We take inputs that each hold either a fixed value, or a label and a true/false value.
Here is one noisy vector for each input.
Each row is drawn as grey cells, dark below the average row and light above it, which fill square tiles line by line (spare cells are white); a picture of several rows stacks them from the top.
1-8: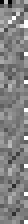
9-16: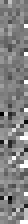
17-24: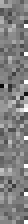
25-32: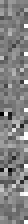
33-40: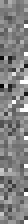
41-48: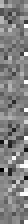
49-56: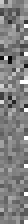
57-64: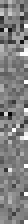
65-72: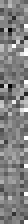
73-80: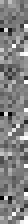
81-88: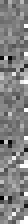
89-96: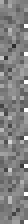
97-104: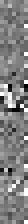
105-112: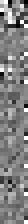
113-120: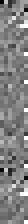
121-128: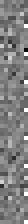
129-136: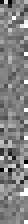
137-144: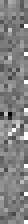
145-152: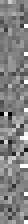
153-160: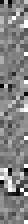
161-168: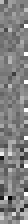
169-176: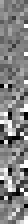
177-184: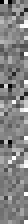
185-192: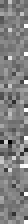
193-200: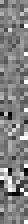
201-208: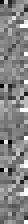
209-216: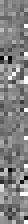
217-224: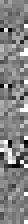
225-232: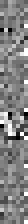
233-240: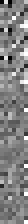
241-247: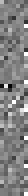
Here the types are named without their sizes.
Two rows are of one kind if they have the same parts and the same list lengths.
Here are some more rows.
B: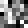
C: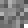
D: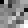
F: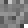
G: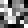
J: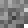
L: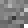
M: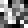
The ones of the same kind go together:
B, G, M
C, D, F, J, L

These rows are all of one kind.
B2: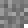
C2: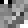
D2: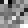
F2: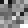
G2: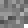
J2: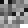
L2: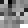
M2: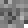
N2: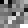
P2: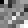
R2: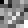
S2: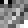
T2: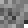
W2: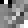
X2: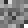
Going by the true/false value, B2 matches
G2, M2, T2 and X2.
